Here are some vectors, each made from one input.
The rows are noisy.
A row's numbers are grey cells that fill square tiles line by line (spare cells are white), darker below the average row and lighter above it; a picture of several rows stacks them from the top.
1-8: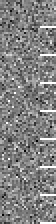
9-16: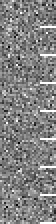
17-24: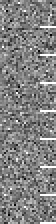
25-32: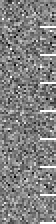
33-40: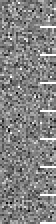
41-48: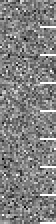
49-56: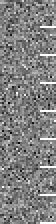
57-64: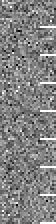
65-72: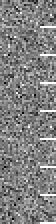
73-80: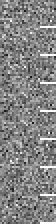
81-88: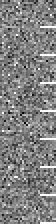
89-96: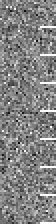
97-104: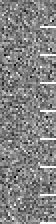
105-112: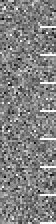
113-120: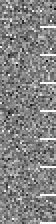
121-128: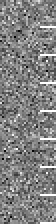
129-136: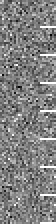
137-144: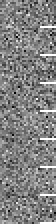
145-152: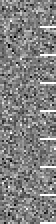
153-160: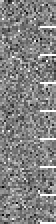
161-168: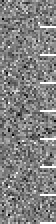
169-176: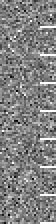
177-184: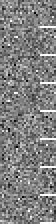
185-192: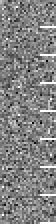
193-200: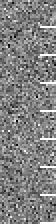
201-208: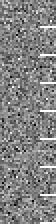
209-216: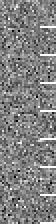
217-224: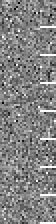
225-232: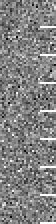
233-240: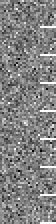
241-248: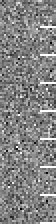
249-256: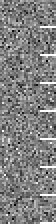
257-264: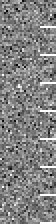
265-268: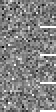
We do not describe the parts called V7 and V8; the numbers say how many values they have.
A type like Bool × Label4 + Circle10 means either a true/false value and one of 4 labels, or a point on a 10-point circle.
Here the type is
Bool × Bool × Bool × Bool × (Line6 × V7 + V8).
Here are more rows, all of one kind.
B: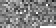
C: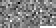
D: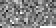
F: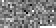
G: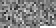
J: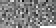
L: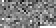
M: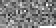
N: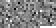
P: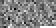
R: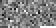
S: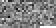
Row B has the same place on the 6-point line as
F, J and N.
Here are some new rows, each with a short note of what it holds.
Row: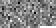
a point on a 6-point line, four true/false values and a value of V7
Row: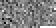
four true/false values and a value of V8
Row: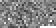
four true/false values and a value of V8
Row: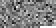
a point on a 6-point line, four true/false values and a value of V7
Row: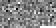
four true/false values and a value of V8
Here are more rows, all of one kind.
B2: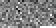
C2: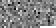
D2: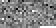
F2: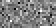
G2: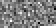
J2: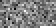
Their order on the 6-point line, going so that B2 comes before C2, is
B2, D2, G2, F2, C2, J2.
